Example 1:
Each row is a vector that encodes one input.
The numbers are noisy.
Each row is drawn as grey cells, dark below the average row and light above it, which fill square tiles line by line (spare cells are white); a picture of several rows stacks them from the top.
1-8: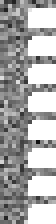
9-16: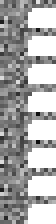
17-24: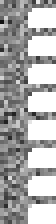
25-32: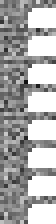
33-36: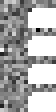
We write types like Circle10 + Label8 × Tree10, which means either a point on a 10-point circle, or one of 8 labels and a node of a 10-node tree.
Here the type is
Bool × Bool × Bool.
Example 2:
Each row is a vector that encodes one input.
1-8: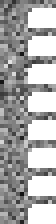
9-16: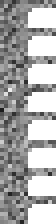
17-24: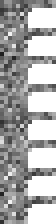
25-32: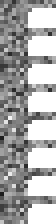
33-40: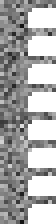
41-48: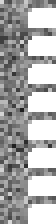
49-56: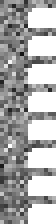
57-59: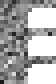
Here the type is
Line6.
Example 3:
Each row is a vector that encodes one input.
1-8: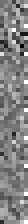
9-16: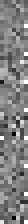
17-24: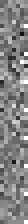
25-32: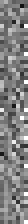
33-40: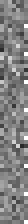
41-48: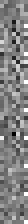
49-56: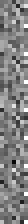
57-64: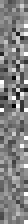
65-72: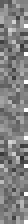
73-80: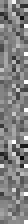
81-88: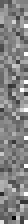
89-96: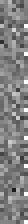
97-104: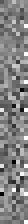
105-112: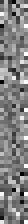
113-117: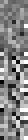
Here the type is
Circle14.
